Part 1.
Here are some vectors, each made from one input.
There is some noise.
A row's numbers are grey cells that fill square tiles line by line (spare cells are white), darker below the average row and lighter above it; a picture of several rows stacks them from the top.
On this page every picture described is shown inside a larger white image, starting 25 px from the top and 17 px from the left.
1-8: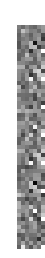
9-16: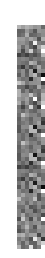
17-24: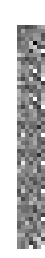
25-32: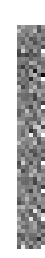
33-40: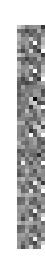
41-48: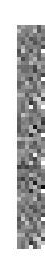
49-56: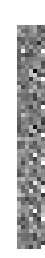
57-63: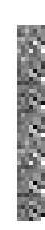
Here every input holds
either a point on a 4-point line, or a point on a 6-point line.
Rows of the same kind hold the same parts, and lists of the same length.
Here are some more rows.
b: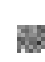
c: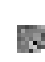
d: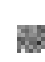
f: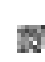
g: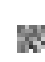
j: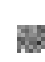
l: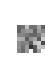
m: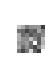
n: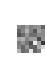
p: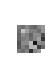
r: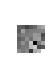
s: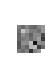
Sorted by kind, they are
b, c, d, j, p, r, s
f, g, l, m, n

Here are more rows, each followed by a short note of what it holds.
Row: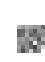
a point on a 4-point line
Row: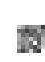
a point on a 4-point line
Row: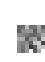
a point on a 4-point line
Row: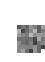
a point on a 6-point line
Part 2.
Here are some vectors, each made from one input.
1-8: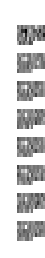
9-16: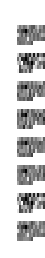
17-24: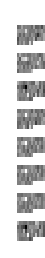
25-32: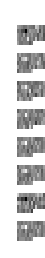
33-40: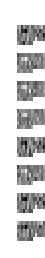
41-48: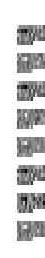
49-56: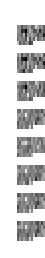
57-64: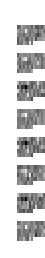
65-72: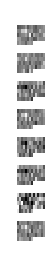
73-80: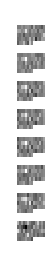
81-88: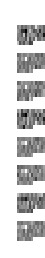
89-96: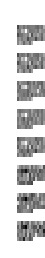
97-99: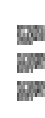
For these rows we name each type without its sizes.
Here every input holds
either a point on a circle, or a fixed value, or a node of a tree.
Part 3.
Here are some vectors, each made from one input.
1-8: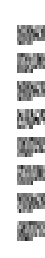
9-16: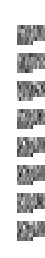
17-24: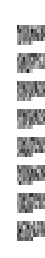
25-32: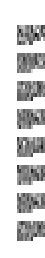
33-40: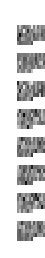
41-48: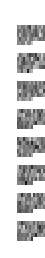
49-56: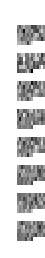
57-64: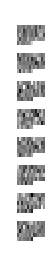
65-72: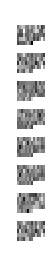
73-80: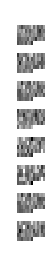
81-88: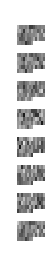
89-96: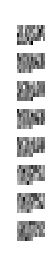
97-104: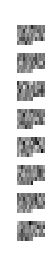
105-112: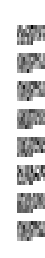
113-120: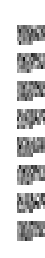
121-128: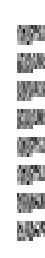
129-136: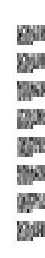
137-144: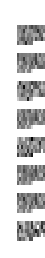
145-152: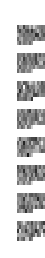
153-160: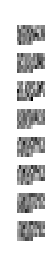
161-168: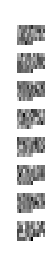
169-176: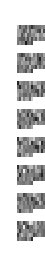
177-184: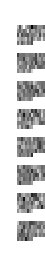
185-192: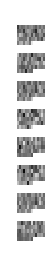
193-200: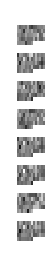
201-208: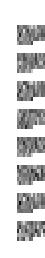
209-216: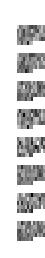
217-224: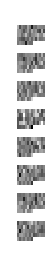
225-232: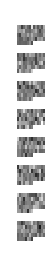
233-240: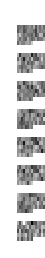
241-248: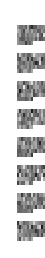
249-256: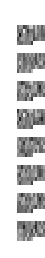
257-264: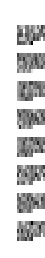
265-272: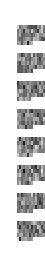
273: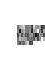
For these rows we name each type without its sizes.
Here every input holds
a point on a circle, together with either a fixed value, or a node of a tree.
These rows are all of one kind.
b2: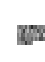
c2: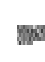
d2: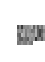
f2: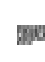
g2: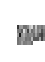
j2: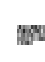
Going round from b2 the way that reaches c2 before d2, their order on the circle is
b2, j2, f2, c2, g2, d2.
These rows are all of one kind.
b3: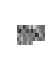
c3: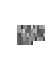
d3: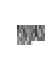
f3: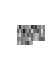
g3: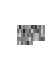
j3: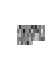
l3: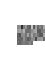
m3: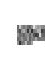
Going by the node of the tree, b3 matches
f3 and g3.
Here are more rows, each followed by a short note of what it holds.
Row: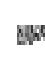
a point on a circle
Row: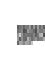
a point on a circle and a node of a tree
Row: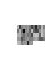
a point on a circle and a node of a tree
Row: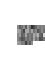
a point on a circle and a node of a tree
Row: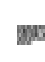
a point on a circle and a node of a tree
